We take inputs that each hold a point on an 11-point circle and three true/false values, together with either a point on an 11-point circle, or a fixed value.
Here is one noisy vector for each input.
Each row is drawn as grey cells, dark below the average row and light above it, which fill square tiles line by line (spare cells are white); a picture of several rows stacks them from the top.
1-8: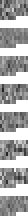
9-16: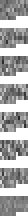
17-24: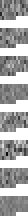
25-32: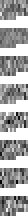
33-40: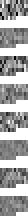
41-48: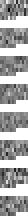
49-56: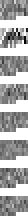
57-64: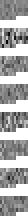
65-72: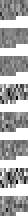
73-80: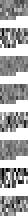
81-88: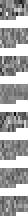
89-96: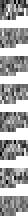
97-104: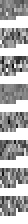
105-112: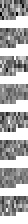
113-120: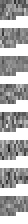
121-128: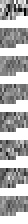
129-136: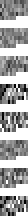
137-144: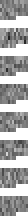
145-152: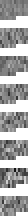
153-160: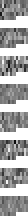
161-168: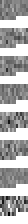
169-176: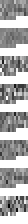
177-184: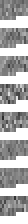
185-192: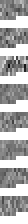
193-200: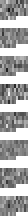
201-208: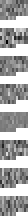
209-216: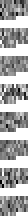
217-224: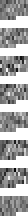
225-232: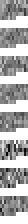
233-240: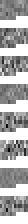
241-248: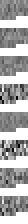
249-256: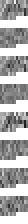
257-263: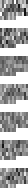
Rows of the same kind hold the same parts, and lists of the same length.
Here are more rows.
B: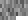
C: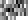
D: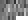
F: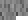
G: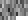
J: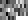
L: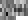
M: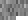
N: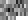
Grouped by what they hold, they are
B, C, D, G, L, N
F, J, M

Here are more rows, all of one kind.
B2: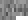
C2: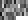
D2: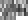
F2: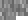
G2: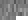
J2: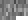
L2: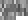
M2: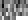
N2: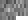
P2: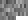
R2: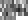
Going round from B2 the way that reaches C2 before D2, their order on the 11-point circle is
B2, G2, N2, M2, C2, L2, R2, J2, F2, D2, P2.
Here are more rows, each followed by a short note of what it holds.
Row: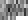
a point on each of two 11-point circles and three true/false values
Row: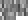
a point on each of two 11-point circles and three true/false values
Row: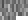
a point on an 11-point circle and three true/false values
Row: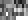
a point on an 11-point circle and three true/false values
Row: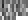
a point on each of two 11-point circles and three true/false values
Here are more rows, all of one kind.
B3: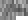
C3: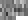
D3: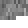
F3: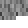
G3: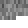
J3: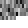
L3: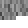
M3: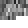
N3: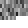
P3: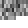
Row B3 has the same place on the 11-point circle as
F3, L3 and N3.
